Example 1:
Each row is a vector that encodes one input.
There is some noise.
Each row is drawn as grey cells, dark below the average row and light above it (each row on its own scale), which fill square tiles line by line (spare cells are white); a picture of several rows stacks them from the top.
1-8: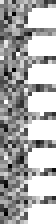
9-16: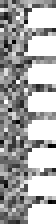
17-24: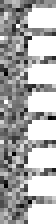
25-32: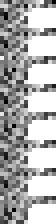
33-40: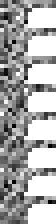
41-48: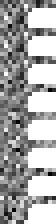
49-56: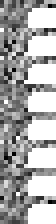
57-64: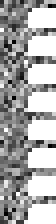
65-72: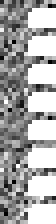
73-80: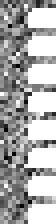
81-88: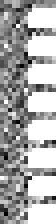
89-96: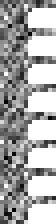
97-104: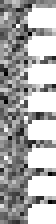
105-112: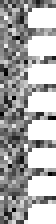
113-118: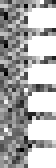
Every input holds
a point on a 10-point line.
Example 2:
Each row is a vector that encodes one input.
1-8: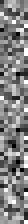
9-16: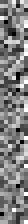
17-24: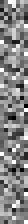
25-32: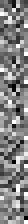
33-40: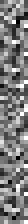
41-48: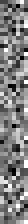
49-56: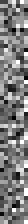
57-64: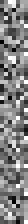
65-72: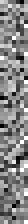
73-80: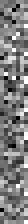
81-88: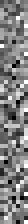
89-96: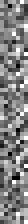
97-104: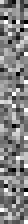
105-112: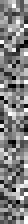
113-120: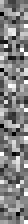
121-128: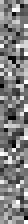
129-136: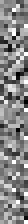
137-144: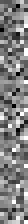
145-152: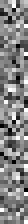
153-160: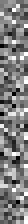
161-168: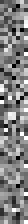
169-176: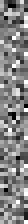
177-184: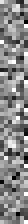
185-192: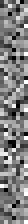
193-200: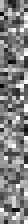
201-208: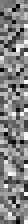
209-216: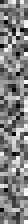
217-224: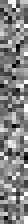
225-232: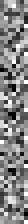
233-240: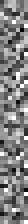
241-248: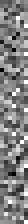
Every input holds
four true/false values.
